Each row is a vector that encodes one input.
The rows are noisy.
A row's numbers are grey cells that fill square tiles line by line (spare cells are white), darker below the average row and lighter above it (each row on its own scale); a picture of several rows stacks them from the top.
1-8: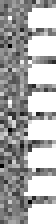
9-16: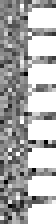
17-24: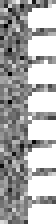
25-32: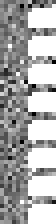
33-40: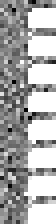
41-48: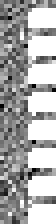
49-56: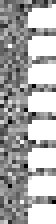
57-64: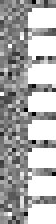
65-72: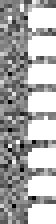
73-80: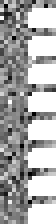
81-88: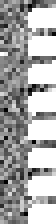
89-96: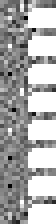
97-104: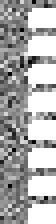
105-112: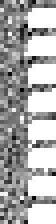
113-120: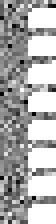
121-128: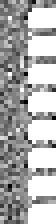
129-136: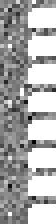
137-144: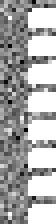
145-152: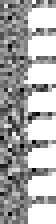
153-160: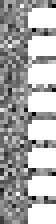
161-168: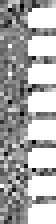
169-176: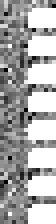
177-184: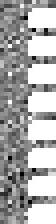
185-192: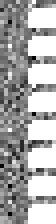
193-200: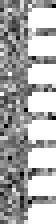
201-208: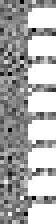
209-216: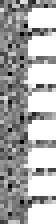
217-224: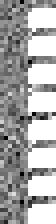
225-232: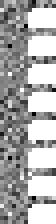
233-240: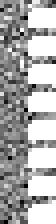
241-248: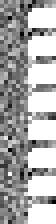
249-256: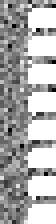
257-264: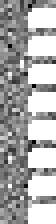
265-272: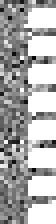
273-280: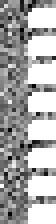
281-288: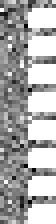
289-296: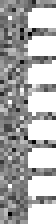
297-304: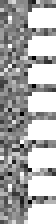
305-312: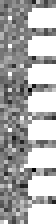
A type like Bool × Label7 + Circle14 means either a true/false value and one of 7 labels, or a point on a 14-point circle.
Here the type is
Bool × (Line11 + Tree8).
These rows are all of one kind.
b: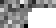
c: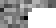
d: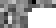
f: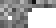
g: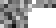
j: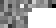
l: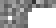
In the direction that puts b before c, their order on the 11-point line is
g, b, j, f, d, l, c.
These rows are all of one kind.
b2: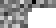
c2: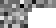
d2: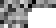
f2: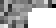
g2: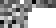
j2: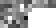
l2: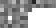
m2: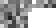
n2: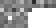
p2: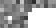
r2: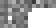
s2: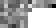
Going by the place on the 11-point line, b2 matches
c2, d2 and f2.
